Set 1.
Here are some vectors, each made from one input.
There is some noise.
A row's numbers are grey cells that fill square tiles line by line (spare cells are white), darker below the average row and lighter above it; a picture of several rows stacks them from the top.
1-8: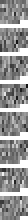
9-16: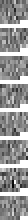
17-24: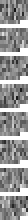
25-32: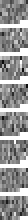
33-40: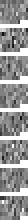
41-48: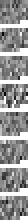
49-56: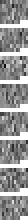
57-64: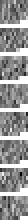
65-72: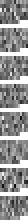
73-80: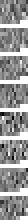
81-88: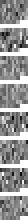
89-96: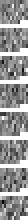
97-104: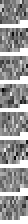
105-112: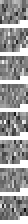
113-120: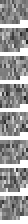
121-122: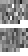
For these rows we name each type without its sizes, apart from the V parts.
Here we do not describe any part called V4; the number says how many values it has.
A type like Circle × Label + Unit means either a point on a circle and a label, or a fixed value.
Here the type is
Bool × Circle × V4.
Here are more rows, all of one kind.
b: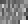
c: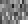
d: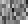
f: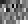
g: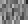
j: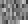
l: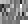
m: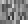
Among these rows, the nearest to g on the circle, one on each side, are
d and m.
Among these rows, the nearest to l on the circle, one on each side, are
f and j.
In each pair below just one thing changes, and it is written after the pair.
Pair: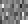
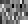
the place on the circle
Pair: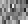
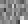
the value of V4
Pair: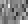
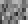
the value of V4
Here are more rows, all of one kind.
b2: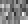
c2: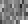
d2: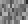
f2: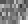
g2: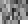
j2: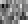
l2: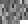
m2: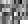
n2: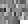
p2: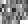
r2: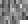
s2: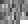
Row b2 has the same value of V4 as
d2, g2 and p2.
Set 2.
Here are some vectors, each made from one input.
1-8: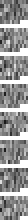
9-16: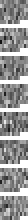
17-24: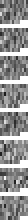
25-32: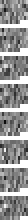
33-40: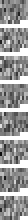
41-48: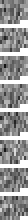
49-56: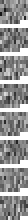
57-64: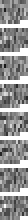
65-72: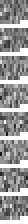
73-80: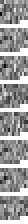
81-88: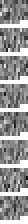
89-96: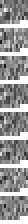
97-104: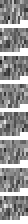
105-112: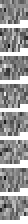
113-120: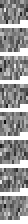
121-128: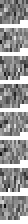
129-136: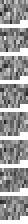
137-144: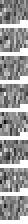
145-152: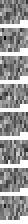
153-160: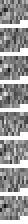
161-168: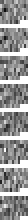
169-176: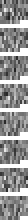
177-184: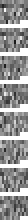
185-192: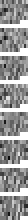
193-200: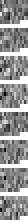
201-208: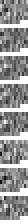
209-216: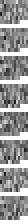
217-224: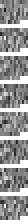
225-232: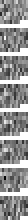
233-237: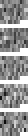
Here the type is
Bool × (Line10 + Line11).
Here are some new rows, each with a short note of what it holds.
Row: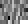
a point on an 11-point line and a true/false value
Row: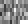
a point on an 11-point line and a true/false value
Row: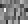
a point on an 11-point line and a true/false value
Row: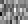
a point on an 11-point line and a true/false value
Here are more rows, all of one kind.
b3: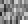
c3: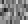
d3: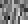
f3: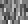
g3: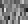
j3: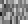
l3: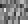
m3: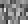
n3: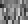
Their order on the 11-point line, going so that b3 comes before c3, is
j3, b3, l3, m3, c3, g3, d3, f3, n3.
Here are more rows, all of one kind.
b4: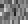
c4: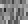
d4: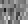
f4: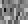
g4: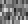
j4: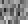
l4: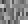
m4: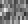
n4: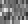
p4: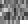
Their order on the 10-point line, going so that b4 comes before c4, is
d4, b4, j4, f4, m4, p4, n4, l4, c4, g4.
